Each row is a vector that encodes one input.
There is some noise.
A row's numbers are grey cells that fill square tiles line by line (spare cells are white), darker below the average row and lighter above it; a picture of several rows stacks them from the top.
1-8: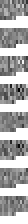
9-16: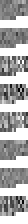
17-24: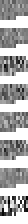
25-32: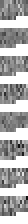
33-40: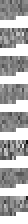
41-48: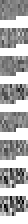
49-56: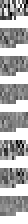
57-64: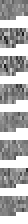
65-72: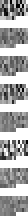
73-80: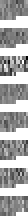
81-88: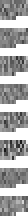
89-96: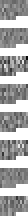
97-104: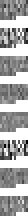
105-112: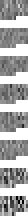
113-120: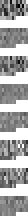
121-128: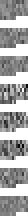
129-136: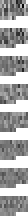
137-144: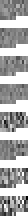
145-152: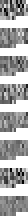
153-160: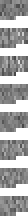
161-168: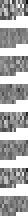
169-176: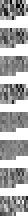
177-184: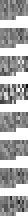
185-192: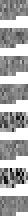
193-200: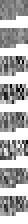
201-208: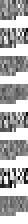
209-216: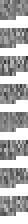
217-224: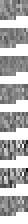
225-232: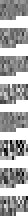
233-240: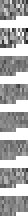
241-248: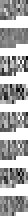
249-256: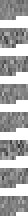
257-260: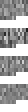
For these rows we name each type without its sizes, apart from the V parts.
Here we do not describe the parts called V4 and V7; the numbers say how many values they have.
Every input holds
a point on a line, a node of a tree, a value of V4 and a value of V7.
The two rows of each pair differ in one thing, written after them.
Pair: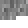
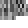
the node of the tree
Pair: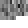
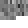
the value of V7
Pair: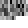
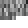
the value of V7
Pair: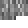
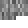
the place on the line
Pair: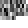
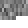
the value of V7
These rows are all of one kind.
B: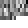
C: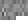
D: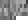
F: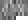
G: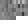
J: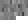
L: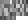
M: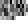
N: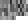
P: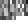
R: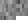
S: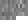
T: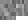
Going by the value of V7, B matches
J and L.
